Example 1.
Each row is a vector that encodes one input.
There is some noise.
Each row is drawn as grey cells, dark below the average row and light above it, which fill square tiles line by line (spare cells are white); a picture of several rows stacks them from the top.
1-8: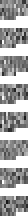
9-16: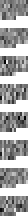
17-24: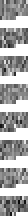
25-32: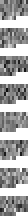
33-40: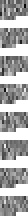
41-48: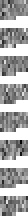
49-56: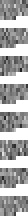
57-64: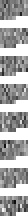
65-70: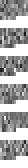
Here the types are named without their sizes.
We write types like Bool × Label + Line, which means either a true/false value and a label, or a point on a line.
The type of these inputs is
Bool × Bool × Bool × Bool + Tree.
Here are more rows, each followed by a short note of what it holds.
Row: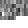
a node of a tree
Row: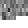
four true/false values
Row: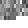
four true/false values
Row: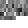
a node of a tree
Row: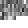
four true/false values
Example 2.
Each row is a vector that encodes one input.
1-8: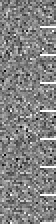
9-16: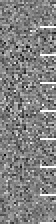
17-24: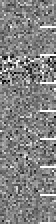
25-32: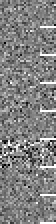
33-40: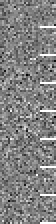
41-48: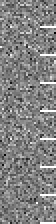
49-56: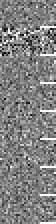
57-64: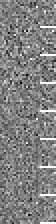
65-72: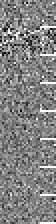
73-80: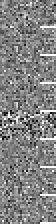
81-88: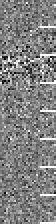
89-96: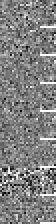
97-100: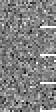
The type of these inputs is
List2(Line8).
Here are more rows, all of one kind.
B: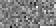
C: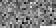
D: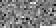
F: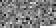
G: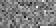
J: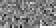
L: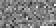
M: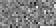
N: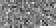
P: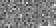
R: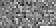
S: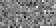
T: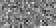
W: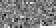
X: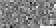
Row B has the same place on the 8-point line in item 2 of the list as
J, N, T and X.
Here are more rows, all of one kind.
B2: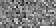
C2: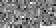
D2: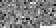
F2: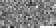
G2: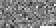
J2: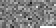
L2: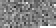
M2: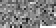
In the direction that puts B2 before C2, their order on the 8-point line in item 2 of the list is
B2, G2, J2, D2, F2, C2, L2, M2.
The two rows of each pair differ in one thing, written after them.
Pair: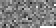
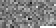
the place on the 8-point line in item 2 of the list
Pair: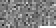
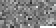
the place on the 8-point line in item 1 of the list
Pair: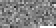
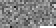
the place on the 8-point line in item 2 of the list
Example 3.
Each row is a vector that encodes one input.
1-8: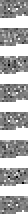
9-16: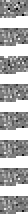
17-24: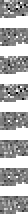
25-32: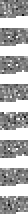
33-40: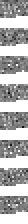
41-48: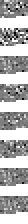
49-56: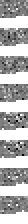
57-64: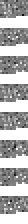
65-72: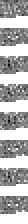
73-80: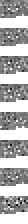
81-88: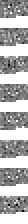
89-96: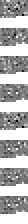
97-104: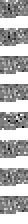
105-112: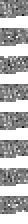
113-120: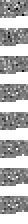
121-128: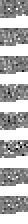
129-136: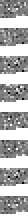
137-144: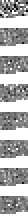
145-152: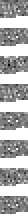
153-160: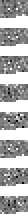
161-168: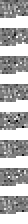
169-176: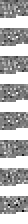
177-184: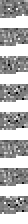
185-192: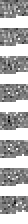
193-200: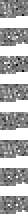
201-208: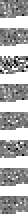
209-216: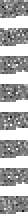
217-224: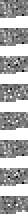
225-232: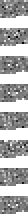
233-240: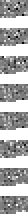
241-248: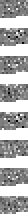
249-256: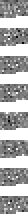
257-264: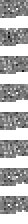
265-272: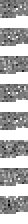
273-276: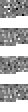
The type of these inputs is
List2(Line7).
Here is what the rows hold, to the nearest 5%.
All of them are lists of up to two points on a 7-point line: a few are empty, 45% hold one and 55% two.
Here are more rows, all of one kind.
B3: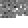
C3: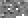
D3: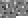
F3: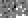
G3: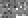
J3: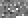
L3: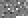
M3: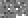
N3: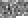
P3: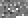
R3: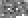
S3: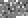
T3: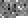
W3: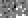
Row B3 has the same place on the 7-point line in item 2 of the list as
J3, P3 and S3.
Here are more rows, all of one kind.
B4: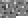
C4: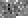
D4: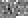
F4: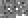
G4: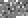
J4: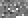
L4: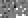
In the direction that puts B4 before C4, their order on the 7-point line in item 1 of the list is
L4, F4, J4, B4, D4, C4, G4.
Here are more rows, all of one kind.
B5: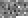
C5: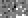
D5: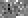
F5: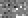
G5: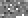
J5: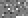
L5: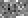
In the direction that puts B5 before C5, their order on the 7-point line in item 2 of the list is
B5, C5, L5, G5, D5, F5, J5.
